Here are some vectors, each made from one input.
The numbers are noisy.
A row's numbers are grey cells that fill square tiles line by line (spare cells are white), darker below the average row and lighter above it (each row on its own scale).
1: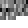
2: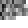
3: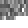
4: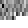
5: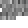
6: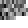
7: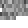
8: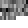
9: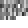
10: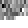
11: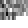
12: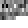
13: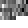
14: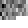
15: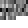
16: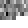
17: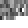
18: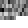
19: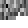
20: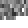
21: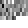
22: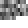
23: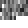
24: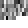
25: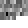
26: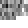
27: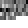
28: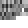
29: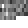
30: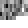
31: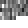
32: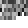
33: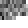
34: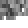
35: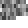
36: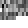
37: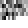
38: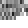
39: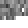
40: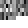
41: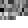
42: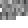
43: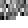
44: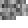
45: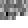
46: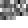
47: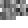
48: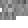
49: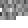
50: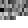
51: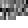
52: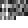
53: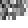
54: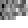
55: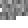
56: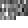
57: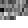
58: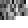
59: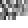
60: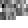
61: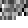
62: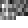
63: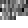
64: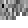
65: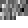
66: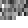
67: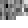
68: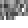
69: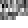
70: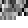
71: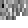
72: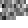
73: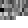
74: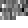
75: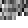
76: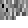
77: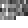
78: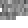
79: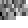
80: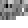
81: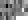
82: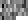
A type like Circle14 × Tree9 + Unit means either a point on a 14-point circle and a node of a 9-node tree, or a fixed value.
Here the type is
Bool × Label8 + Label5.
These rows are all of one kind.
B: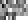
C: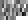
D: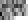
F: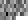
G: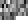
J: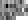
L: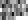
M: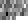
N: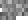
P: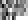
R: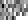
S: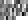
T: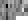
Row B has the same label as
F, M and P.
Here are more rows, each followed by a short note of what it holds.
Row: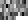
one of 8 labels and a true/false value
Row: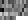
one of 5 labels
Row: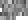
one of 8 labels and a true/false value
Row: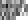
one of 8 labels and a true/false value
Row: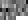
one of 5 labels
